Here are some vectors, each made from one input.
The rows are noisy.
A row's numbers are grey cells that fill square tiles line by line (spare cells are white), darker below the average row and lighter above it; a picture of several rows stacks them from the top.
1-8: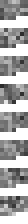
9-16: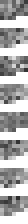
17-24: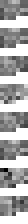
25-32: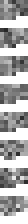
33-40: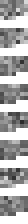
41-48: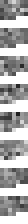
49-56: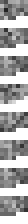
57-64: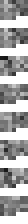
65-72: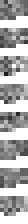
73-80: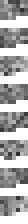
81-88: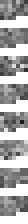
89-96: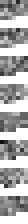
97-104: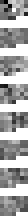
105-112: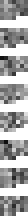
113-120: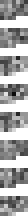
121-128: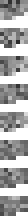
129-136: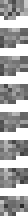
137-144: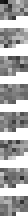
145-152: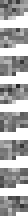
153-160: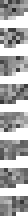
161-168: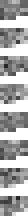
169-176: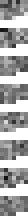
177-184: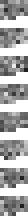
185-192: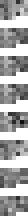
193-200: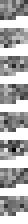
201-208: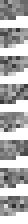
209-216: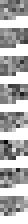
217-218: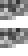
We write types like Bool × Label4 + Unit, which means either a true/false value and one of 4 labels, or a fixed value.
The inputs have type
Line17.
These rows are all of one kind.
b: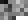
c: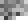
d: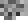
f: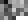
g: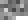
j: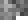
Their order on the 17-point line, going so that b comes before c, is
b, f, j, g, c, d.
